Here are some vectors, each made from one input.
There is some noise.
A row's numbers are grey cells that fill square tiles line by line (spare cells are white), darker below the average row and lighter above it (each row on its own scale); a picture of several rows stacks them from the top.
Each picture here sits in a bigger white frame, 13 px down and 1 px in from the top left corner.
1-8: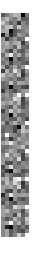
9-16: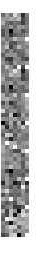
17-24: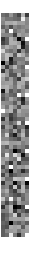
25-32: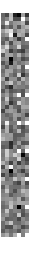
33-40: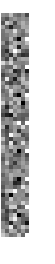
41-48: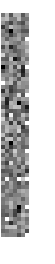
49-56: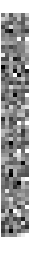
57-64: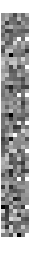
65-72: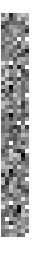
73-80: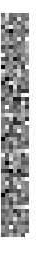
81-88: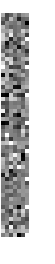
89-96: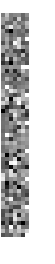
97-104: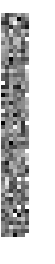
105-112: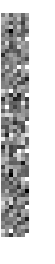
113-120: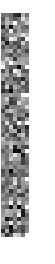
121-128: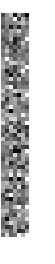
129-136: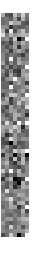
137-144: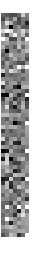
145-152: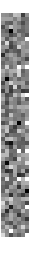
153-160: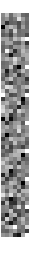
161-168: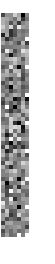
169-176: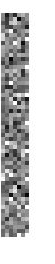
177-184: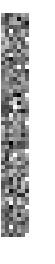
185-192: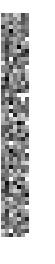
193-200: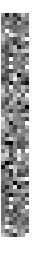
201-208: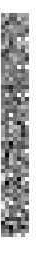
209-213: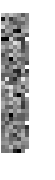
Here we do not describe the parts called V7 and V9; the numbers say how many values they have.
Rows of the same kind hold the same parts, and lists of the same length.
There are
5 kinds of row.
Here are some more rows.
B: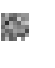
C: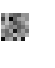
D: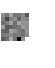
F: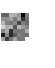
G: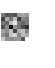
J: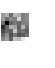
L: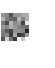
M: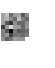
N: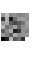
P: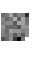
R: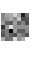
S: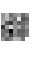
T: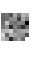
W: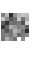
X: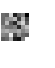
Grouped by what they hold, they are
B, J, L, W
C, N
D, P, X
F, M, R, S
G, T

